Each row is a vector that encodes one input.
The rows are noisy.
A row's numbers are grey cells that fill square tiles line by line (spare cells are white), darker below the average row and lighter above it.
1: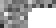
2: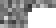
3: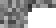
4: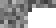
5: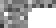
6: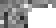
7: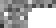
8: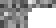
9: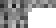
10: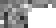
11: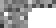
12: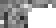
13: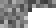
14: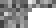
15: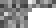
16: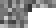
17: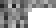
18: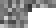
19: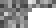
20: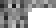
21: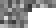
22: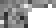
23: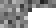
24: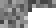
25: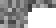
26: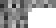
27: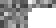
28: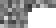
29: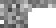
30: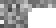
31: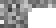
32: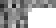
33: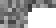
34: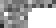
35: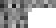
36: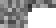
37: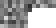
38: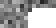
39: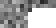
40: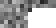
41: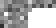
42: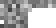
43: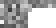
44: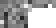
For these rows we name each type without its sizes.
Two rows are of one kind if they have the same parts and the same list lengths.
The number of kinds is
2.
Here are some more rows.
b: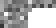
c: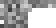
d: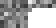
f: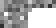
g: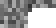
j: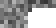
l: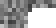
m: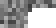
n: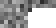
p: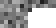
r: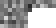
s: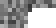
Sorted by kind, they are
b, c, d, f
g, j, l, m, n, p, r, s

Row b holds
a point on a circle.
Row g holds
a point on a line.
